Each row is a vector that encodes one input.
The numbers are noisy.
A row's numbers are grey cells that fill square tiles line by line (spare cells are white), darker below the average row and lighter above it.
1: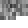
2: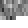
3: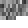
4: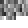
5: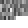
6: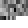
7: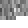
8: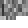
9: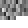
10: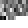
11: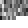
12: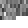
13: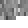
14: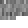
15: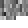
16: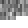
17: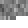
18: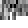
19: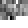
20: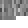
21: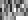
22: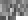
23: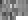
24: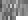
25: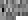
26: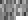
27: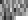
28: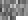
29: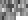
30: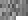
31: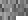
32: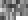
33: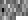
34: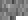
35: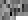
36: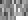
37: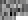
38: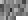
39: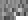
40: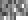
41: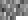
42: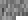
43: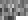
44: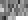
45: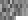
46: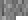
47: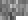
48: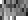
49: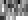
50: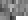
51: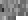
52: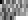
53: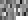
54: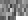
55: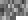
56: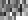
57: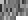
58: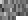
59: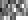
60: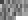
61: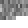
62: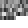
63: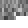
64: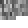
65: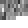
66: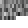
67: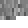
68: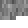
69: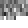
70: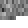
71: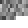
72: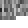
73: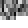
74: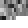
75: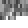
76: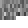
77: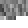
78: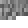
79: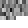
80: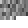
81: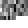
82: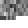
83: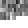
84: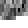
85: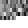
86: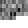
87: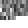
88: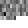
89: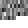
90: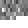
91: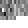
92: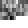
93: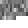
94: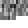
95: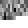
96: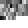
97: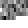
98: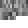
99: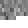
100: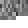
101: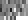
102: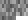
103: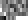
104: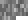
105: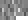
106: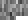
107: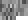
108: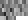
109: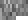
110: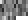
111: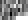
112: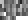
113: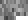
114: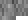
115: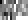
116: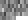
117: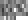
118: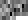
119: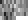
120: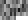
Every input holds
either a point on a 5-point line and a true/false value, or a list of up to three points on a 4-point line.
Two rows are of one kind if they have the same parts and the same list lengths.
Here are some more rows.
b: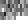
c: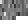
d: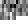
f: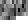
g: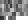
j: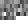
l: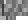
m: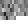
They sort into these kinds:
b, d, g
c
f
j, m
l

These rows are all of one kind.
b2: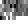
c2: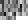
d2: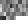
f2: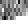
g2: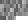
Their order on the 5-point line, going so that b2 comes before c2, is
d2, b2, g2, c2, f2.
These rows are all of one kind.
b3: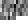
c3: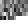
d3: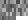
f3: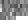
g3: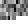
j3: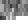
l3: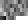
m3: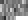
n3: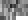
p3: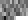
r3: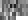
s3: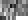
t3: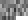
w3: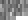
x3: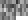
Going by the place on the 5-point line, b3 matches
c3, f3, l3 and r3.
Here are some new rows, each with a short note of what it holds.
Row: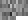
a list of two items
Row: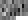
the empty list
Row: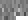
a list of one item
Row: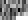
the empty list
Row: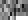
the empty list
